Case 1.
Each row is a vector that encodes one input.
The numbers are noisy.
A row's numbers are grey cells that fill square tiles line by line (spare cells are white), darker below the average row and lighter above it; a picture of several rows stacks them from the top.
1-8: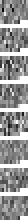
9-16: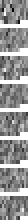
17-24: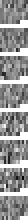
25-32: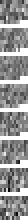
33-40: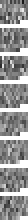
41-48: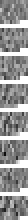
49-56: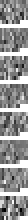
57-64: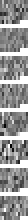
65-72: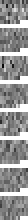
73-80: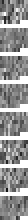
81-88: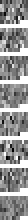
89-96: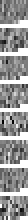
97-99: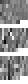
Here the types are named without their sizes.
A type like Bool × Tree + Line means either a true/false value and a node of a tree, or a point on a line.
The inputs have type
(Bool × Bool × Bool × Bool + Unit) × Line.
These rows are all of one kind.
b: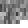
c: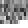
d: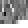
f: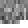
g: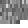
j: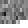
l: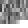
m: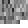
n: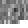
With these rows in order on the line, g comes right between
b and n.
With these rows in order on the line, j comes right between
d and f.
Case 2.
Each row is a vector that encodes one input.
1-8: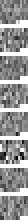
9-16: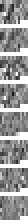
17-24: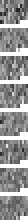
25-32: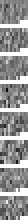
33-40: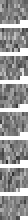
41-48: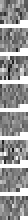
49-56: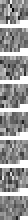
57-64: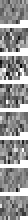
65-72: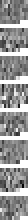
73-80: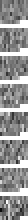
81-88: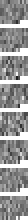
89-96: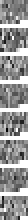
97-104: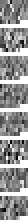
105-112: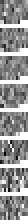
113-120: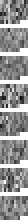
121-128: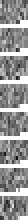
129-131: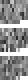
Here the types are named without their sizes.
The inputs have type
(Bool × Bool × Bool + Unit) × Line.
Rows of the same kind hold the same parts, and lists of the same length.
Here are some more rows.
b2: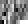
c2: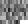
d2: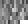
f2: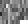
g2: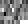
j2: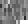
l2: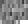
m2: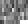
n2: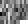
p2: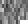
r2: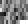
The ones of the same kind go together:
b2, c2, f2, j2, l2, n2, r2
d2, g2, m2, p2

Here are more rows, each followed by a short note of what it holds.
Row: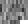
a point on a line and three true/false values
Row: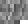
a point on a line and three true/false values
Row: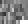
a point on a line and three true/false values
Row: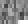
a point on a line and three true/false values
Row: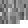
a point on a line and three true/false values
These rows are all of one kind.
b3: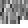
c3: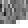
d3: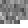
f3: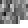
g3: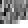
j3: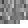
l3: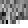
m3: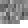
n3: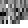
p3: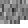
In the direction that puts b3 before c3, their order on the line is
b3, l3, c3, n3, g3, p3, f3, m3, d3, j3.
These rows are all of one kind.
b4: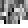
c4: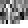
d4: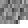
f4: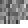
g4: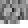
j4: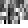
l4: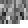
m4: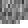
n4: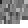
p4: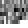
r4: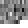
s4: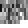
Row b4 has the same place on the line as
j4 and m4.
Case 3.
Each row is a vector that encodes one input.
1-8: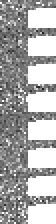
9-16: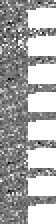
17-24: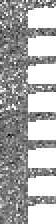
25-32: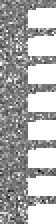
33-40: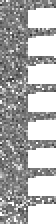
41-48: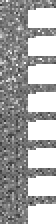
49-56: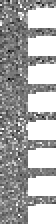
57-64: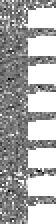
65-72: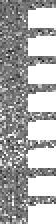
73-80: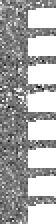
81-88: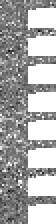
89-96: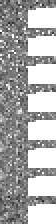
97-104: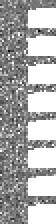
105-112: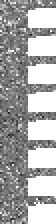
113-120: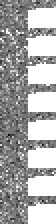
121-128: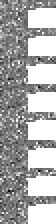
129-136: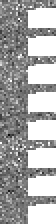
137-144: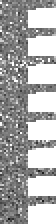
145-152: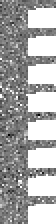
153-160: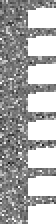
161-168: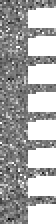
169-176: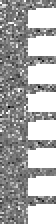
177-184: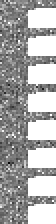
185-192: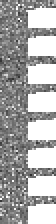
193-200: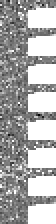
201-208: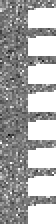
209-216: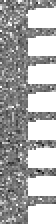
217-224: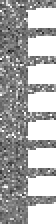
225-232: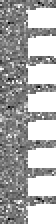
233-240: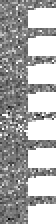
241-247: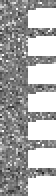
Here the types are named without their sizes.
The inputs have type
Line + Tree.
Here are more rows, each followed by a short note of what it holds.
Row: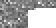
a point on a line
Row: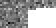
a node of a tree
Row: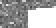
a point on a line
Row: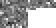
a node of a tree
